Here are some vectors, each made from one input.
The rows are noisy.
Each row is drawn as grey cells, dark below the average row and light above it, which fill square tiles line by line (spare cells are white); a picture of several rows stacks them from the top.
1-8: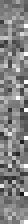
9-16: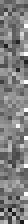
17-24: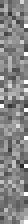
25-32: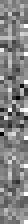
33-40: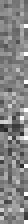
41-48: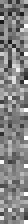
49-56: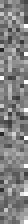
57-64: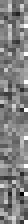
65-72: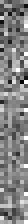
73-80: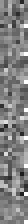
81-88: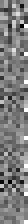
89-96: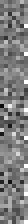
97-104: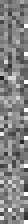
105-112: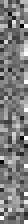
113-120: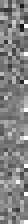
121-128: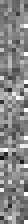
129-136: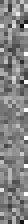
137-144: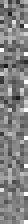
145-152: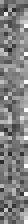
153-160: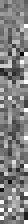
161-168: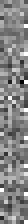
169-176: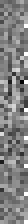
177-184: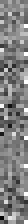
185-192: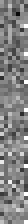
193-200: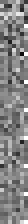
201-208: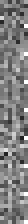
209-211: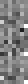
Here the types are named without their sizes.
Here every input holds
a point on a line.
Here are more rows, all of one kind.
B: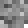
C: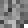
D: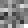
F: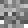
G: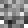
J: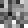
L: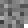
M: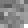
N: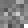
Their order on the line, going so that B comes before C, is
D, F, G, B, M, N, L, C, J.
